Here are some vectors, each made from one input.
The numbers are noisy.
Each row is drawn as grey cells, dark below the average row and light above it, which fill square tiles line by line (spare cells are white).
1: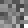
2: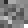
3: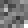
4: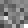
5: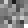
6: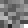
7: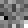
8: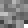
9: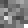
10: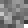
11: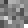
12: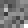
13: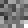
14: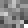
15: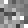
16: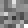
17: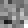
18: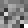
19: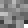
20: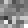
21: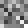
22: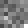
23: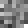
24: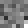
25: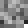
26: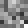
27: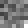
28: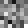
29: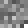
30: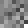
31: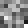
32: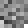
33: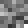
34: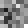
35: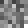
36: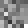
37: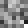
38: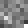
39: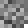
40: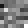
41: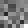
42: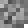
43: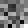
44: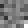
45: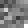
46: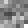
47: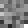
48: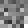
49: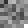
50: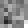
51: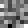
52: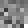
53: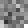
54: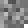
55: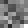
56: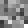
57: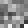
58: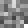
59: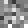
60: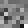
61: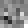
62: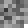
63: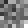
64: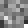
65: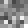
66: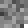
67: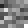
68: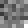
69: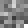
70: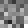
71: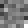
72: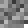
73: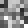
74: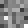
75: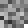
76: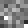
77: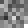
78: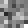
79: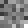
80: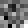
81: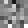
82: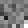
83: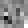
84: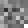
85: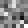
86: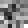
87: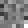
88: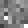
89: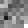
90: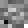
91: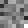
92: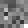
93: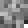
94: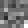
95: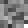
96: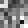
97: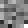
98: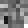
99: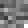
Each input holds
either a point on a 4-point line and a point on a 5-point line, or a point on a 9-point line.
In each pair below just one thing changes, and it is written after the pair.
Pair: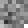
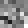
the place on the 5-point line
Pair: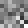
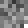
the place on the 5-point line
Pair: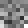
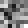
the place on the 4-point line
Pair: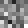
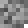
the place on the 5-point line
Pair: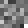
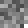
the place on the 4-point line
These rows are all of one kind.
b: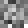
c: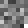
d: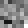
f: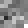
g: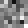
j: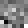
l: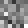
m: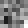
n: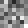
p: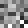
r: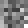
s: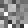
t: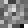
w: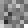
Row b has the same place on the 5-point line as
d, m and n.
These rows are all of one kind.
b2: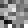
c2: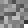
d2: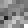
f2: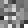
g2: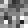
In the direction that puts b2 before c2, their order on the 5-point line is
g2, b2, d2, f2, c2.
